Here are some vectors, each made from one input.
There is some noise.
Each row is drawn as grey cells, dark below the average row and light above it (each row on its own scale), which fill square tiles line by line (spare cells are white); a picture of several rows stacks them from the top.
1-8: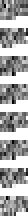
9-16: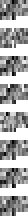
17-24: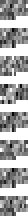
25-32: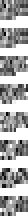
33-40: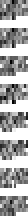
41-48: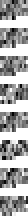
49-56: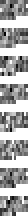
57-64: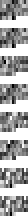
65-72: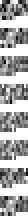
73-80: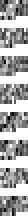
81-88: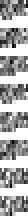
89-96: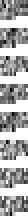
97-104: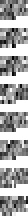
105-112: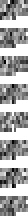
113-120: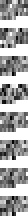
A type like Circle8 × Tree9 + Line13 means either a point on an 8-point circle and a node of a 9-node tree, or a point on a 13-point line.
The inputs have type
Bool × Line6 + Label8.
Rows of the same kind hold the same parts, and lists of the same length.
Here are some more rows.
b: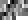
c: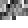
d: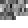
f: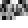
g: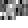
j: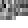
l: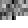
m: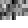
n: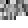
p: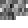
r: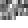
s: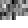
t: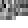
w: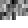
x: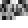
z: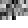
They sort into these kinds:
b, c, d, l, m, p, s, w, z
f, g, j, n, r, t, x

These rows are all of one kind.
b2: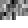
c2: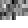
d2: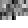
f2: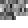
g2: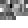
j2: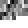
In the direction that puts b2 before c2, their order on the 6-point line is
g2, j2, b2, c2, d2, f2.
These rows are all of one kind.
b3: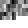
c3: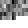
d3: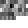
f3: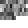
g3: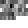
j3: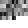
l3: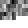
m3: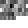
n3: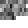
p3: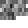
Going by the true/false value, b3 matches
c3, j3 and l3.
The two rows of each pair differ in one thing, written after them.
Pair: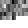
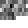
the true/false value
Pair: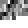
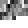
the place on the 6-point line
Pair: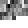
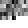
the place on the 6-point line
